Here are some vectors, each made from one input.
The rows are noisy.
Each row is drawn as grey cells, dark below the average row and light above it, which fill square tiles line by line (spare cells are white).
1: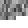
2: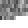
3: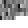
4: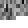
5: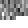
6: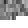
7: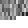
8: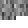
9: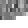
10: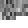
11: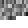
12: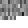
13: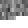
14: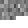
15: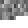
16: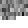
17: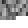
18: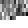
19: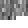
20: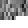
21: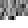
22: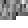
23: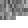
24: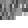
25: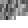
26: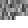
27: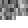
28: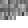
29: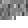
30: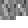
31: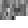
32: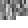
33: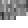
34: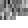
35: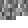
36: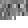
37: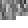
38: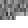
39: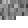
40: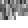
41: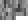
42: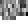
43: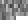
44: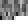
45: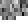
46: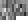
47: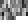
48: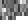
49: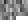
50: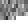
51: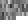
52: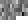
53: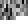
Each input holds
one of 7 labels and a node of a 7-node tree.
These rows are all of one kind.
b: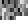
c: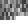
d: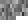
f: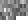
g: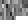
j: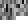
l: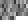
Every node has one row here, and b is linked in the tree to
j.
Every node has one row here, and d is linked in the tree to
f and g.
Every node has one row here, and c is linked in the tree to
l.
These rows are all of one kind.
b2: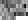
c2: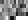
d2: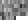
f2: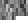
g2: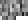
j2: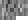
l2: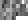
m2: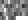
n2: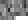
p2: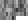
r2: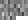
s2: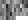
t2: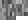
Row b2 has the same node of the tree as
m2, n2 and s2.
